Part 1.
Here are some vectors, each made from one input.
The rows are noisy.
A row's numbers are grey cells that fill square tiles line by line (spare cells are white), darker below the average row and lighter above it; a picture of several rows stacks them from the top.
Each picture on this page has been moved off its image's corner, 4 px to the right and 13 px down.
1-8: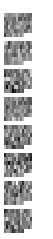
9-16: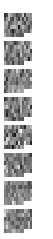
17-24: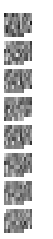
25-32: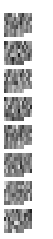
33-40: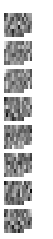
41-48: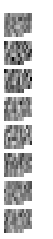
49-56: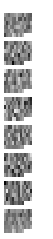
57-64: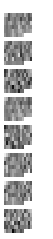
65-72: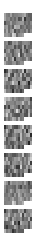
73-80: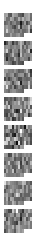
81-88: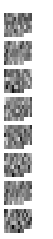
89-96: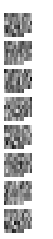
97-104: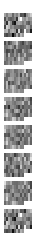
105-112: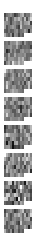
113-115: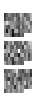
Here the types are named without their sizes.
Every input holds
either a node of a tree, or a list of points on a line.
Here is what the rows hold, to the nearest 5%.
About 35% of them hold a node of a tree. The rest are lists of points on a line.
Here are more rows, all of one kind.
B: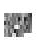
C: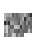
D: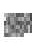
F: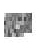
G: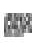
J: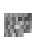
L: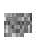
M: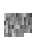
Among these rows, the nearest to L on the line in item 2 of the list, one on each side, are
C and G.
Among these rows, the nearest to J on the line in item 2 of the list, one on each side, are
B and F.
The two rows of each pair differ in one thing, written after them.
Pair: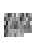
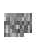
the place on the line in item 1 of the list
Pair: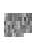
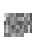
the place on the line in item 1 of the list
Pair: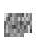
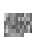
the place on the line in item 2 of the list
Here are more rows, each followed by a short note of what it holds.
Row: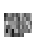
a node of a tree
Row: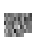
a list of one item
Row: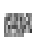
a list of two items
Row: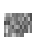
a list of two items
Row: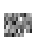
the empty list
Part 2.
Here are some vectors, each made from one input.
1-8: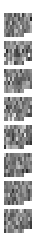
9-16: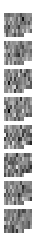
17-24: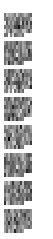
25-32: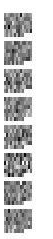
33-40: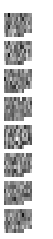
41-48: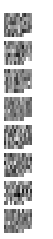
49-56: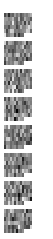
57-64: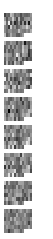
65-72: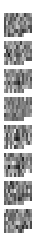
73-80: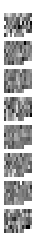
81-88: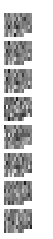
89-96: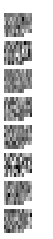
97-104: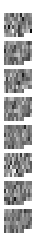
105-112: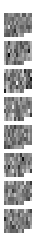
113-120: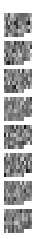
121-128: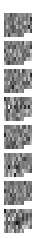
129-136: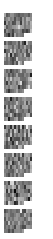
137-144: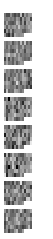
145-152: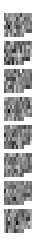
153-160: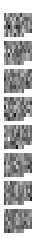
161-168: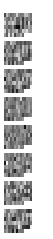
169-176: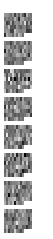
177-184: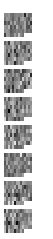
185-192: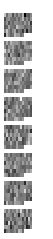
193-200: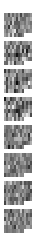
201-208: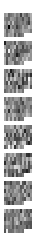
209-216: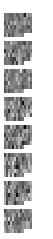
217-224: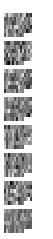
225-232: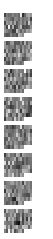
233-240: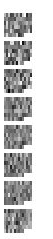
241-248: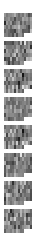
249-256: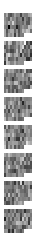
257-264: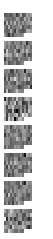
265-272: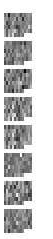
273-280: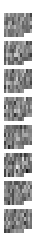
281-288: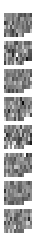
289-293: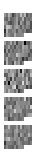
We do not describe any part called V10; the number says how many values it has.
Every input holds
either a node of a 9-node tree and a node of a 13-node tree, or a value of V10.
